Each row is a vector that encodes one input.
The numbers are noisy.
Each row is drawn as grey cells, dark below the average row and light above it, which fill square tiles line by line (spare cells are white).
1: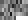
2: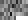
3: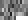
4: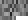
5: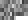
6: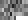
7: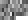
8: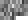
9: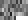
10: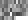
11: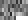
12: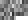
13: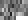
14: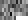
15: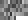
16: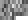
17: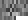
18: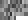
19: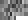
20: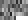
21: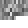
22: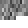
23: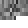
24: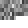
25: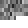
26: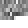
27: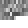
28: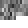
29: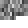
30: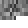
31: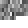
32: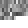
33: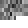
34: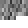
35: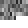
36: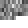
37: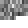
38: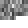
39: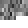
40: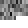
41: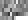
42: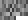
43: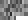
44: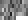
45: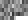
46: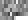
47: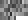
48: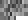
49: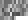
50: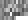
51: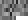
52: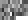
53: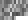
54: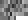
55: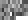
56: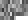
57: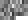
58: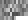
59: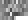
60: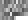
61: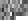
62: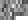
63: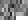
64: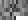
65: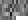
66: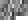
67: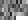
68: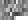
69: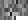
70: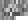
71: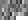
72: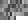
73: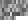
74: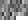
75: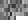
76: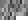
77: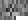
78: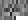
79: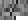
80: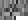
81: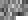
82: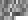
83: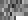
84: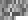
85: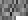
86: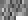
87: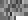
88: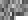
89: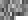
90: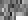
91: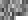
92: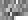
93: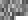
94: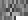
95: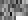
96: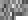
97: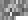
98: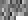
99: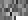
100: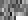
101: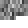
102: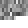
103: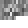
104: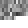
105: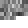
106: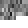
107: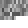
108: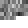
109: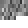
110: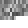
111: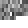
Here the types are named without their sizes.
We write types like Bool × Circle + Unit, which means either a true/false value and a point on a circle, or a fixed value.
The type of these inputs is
Bool × (Line + Tree).
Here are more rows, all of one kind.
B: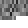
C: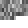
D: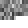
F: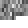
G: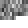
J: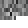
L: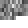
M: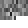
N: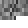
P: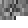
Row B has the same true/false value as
J, M, N and P.
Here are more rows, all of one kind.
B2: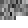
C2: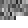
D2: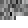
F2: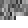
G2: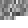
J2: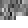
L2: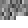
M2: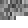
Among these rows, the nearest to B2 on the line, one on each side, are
C2 and D2.
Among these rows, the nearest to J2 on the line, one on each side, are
F2 and L2.
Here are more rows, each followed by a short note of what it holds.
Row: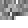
a point on a line and a true/false value
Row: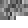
a point on a line and a true/false value
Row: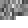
a node of a tree and a true/false value
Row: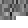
a node of a tree and a true/false value
